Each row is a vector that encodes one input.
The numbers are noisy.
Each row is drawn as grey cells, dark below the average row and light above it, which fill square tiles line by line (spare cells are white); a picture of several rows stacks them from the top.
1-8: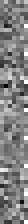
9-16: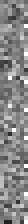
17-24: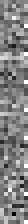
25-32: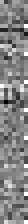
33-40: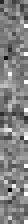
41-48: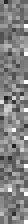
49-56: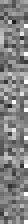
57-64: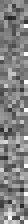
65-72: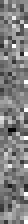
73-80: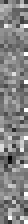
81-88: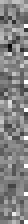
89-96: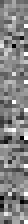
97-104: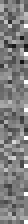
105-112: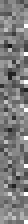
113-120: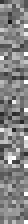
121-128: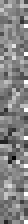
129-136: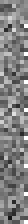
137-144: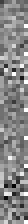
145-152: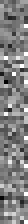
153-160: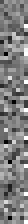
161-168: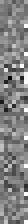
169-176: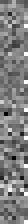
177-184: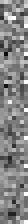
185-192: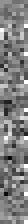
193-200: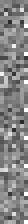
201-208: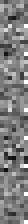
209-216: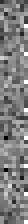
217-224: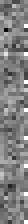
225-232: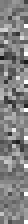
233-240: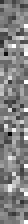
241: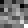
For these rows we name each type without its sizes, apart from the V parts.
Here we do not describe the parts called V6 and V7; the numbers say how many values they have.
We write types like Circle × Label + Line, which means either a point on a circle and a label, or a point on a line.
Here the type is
Bool × V6 + Line × (Line + V7).
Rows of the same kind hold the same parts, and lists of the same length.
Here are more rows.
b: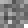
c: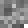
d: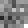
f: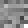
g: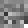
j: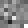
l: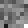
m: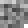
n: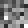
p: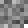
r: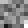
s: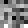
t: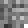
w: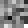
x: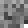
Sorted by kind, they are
b, c, m, r
d, g, l, n, t, x
f, j, p, s, w

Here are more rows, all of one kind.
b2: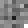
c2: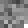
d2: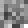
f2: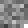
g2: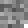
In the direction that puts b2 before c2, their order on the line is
d2, g2, b2, c2, f2.
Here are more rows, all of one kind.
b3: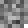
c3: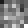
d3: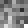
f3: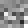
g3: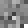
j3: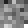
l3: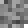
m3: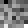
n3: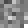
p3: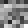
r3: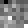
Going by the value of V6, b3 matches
l3 and m3.
